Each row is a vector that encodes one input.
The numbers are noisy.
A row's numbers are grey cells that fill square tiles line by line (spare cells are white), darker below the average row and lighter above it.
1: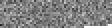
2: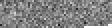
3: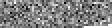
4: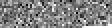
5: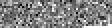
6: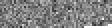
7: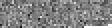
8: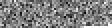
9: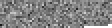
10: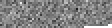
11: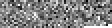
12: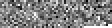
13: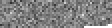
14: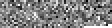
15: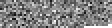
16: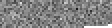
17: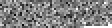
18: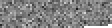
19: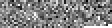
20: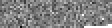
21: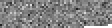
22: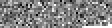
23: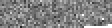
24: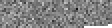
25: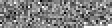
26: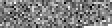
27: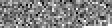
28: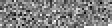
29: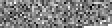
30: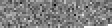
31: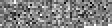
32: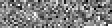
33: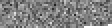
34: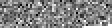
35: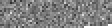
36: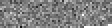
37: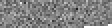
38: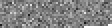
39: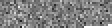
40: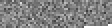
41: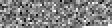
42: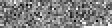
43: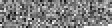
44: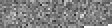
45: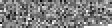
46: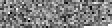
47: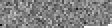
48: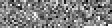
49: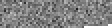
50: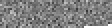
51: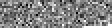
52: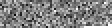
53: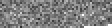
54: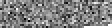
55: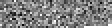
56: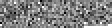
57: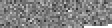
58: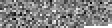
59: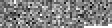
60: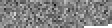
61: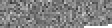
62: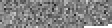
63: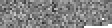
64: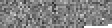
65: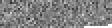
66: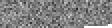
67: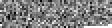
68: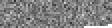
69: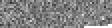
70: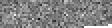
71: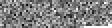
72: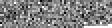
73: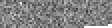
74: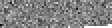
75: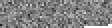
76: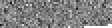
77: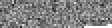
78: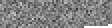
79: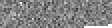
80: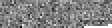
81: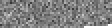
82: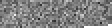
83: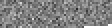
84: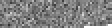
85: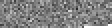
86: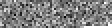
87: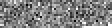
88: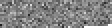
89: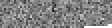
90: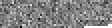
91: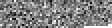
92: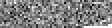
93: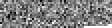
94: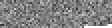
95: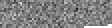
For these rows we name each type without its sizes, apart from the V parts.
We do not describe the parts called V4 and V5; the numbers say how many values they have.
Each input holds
either a point on a circle and a value of V4, or a fixed value, or a true/false value and a value of V5.
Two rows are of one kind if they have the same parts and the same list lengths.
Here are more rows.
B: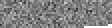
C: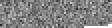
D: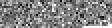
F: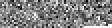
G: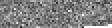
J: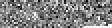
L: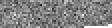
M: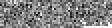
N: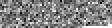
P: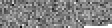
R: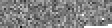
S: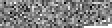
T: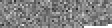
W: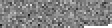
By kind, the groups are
B, C, G, L, P, R, T, W
D, M, N, S
F, J

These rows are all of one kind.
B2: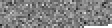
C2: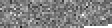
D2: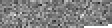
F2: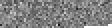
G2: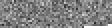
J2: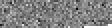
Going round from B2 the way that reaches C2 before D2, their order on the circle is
B2, J2, G2, C2, D2, F2.
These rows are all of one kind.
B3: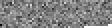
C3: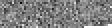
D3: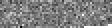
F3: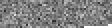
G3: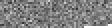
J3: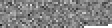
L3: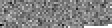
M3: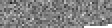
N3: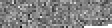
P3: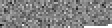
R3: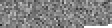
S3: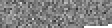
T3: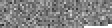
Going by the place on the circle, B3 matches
J3 and N3.
